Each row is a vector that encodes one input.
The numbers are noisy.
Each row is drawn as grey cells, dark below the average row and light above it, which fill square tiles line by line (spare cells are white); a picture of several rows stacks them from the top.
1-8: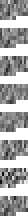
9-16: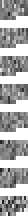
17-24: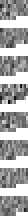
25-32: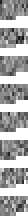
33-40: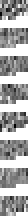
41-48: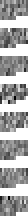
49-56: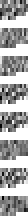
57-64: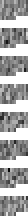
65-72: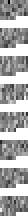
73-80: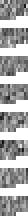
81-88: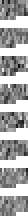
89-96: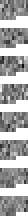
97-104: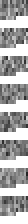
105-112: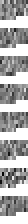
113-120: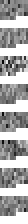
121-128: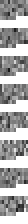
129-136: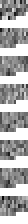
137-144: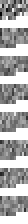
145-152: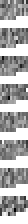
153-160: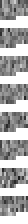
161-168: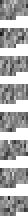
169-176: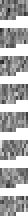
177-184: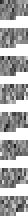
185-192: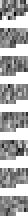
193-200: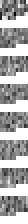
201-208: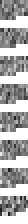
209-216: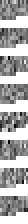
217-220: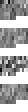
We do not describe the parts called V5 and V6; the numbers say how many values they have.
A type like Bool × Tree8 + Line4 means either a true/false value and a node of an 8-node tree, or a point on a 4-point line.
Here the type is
(Bool × V6 + V5) × Tree9 + Line4.
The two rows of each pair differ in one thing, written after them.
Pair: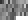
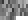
the value of V6
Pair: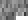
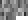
the value of V6
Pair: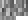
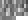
the value of V6
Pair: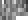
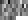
the node of the tree
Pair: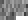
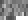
the value of V6
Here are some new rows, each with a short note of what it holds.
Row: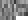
a node of a 9-node tree, a true/false value and a value of V6
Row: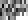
a point on a 4-point line
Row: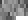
a node of a 9-node tree, a true/false value and a value of V6
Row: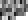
a point on a 4-point line
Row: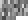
a node of a 9-node tree and a value of V5
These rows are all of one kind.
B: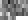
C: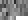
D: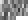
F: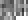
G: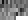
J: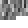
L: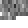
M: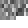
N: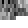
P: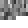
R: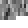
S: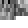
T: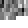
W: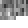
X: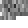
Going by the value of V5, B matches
L, N, S and X.
